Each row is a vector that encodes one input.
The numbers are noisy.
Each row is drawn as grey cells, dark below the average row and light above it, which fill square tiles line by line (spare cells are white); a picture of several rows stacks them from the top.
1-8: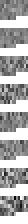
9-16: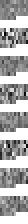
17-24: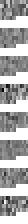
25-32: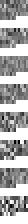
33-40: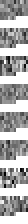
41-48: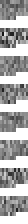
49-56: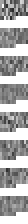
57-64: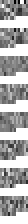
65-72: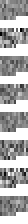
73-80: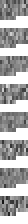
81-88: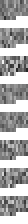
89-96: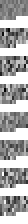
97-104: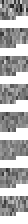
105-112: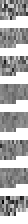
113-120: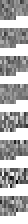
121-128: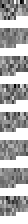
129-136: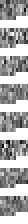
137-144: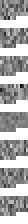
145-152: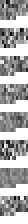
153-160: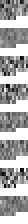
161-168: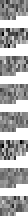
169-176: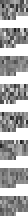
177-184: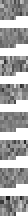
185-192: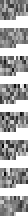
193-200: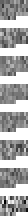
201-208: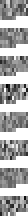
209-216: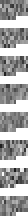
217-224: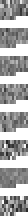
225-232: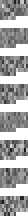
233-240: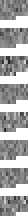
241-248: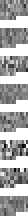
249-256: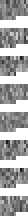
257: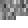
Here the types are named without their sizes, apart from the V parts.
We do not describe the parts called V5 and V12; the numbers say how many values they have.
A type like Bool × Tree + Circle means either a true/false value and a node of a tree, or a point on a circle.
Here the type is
(Circle + Unit) × V5 + Line × V12.
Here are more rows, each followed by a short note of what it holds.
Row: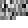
a point on a circle and a value of V5
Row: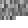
a value of V5
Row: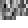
a value of V5
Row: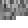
a value of V5
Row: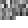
a point on a circle and a value of V5
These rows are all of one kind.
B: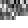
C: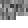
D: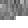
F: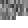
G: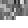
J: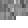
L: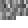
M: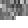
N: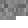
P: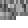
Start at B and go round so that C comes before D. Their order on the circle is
B, C, P, D, F, J, N, M, G, L.
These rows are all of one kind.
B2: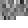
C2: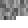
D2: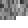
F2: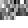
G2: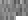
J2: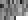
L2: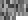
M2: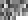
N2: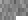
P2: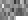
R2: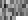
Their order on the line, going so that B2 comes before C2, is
G2, N2, M2, F2, B2, L2, P2, J2, R2, C2, D2.
